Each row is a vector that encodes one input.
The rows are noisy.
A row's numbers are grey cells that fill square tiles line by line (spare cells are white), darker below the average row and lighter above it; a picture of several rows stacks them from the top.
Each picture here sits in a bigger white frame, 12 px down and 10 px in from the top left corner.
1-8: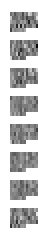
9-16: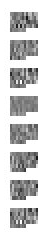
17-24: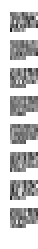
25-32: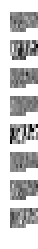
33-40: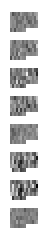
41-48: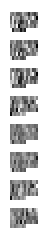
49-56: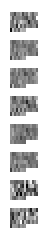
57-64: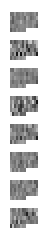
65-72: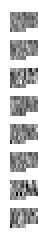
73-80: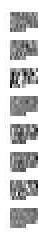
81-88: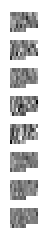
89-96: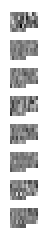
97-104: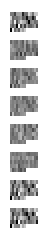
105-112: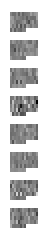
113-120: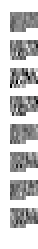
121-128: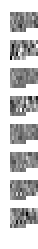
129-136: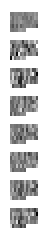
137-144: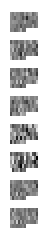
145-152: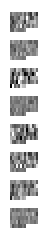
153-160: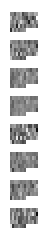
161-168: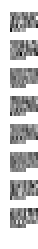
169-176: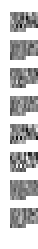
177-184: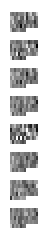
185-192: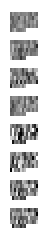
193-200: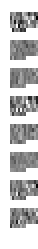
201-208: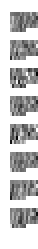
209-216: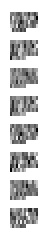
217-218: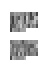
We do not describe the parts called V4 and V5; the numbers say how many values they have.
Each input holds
a node of an 8-node tree, a value of V4 and a value of V5, together with either a point on a 6-point circle, or one of 9 labels.
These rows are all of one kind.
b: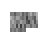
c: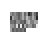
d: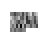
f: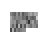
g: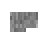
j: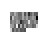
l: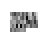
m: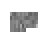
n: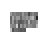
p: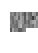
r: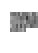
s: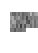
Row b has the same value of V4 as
l and m.
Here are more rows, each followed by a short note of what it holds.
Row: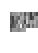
one of 9 labels, a node of an 8-node tree, a value of V4 and a value of V5
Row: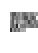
a point on a 6-point circle, a node of an 8-node tree, a value of V4 and a value of V5
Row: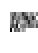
a point on a 6-point circle, a node of an 8-node tree, a value of V4 and a value of V5
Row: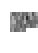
a point on a 6-point circle, a node of an 8-node tree, a value of V4 and a value of V5
